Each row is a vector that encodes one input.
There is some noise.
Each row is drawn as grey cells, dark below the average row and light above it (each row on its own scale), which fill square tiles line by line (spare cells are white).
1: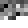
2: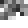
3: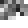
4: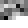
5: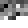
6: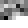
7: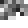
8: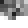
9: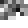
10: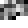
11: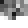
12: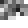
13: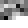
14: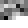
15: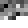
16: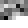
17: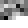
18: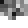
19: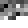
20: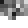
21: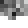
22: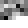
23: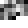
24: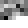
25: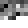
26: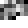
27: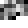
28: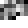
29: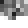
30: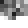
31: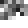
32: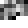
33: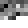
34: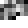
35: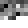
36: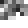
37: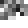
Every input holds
a point on a 5-point line.
